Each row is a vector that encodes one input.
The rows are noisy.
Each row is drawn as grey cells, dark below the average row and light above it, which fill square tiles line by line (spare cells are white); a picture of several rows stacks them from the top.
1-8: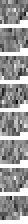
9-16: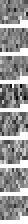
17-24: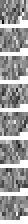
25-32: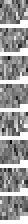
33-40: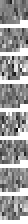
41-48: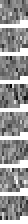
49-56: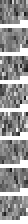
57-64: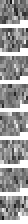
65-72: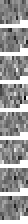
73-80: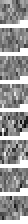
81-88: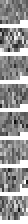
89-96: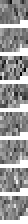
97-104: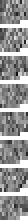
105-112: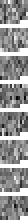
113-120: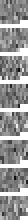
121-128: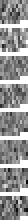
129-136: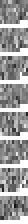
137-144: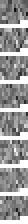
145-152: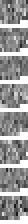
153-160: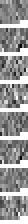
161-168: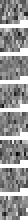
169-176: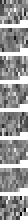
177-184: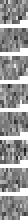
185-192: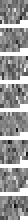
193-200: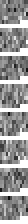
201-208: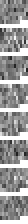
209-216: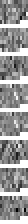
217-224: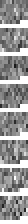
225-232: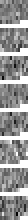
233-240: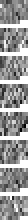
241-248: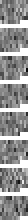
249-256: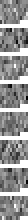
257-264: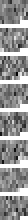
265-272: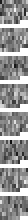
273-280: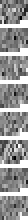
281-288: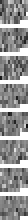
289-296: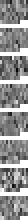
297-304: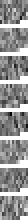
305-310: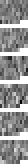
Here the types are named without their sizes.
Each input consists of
a point on a circle, together with either a point on a circle, or a point on a line.
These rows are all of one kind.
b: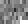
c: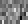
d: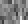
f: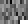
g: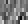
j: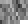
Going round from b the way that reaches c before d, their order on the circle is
b, j, c, g, f, d.
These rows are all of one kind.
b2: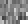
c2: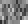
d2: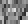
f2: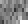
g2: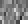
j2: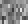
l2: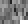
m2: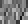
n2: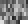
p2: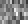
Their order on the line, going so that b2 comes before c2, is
j2, l2, g2, m2, n2, p2, f2, b2, d2, c2.
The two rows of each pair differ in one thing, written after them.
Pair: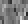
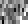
the place on the line
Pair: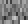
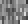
the place on the line
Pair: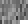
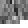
the place on the circle
